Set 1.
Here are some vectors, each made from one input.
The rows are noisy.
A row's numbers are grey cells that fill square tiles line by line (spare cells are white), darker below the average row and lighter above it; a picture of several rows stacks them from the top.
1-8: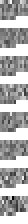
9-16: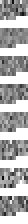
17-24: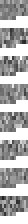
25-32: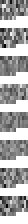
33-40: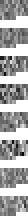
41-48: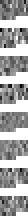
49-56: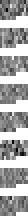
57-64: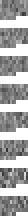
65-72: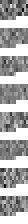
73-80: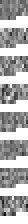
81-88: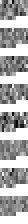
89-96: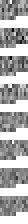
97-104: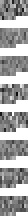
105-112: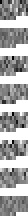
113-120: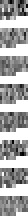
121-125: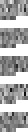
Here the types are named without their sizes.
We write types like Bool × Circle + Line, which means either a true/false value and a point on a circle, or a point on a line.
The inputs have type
List(Circle).
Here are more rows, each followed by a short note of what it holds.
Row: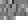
a list of two items
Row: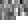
a list of two items
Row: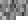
a list of one item
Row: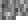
a list of one item
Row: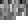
a list of two items
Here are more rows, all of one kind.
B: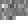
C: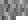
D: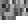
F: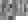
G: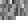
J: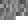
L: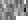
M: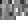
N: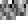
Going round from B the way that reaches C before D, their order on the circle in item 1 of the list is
B, F, G, L, C, M, N, D, J.
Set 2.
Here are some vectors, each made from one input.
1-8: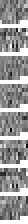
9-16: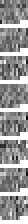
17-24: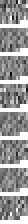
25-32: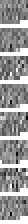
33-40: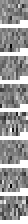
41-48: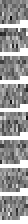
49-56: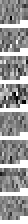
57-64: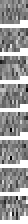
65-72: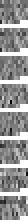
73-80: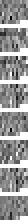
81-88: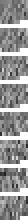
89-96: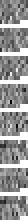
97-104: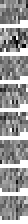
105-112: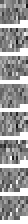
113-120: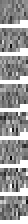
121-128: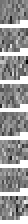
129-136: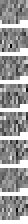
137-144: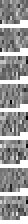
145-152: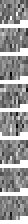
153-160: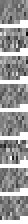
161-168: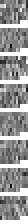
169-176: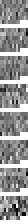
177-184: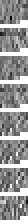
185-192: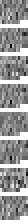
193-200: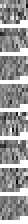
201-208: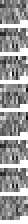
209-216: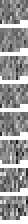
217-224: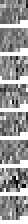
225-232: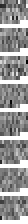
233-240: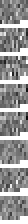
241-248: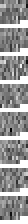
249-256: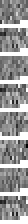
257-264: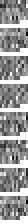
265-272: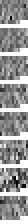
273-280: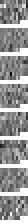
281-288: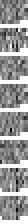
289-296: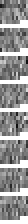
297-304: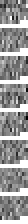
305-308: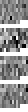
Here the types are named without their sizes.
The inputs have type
List(Line).
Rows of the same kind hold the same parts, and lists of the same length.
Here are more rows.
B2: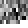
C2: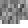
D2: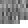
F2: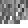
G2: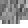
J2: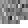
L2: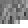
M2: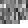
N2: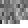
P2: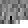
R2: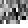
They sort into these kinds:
B2, R2
C2, D2, G2, J2, L2, M2, P2
F2, N2

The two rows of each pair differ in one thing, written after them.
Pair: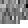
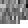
the place on the line in item 2 of the list
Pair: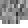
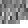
the place on the line in item 2 of the list
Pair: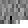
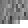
the place on the line in item 2 of the list
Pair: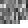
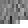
the place on the line in item 1 of the list
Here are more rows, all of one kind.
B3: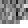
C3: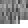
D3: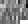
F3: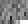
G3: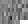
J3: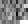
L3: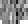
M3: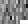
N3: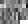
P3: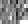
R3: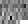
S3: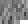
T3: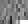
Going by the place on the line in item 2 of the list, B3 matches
F3, J3 and T3.
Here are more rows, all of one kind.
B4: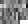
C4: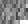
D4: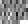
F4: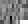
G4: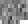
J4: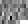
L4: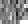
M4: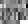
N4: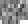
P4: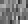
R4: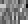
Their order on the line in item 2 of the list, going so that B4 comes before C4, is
N4, G4, M4, L4, B4, P4, C4, F4, R4, J4, D4.
